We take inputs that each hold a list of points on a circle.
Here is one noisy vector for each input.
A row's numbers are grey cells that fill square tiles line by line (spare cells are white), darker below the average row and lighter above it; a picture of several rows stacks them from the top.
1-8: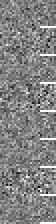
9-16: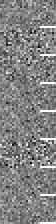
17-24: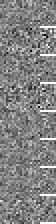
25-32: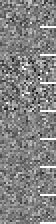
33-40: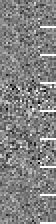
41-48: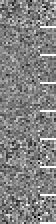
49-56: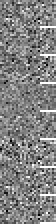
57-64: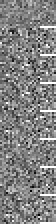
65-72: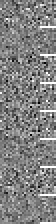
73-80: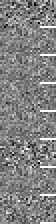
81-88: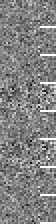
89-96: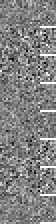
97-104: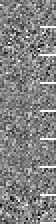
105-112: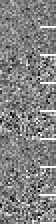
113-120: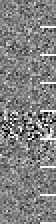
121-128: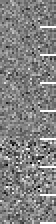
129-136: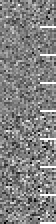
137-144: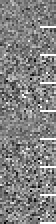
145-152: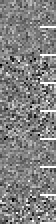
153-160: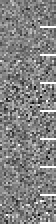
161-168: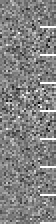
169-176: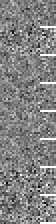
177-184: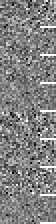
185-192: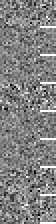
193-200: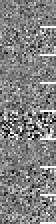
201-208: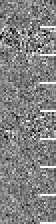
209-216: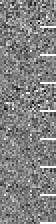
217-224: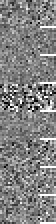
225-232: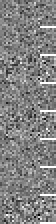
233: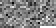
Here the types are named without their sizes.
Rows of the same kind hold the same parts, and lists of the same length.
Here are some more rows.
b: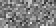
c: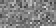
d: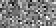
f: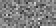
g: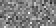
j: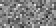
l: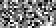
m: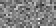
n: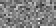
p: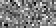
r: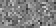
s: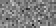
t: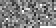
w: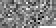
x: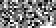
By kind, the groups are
b, c, f, g, j, m, n, r, s
d, p, t, w
l, x

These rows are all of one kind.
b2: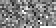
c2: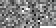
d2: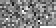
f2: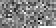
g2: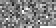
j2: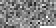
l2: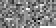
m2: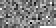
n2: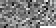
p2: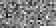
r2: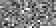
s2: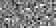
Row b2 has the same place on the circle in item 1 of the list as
c2, d2, g2 and r2.
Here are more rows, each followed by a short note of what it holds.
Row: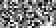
the empty list
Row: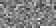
a list of one item
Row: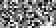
the empty list
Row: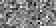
a list of two items
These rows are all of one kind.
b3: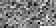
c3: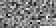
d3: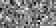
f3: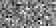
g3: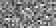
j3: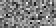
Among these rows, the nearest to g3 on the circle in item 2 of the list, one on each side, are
f3 and j3.
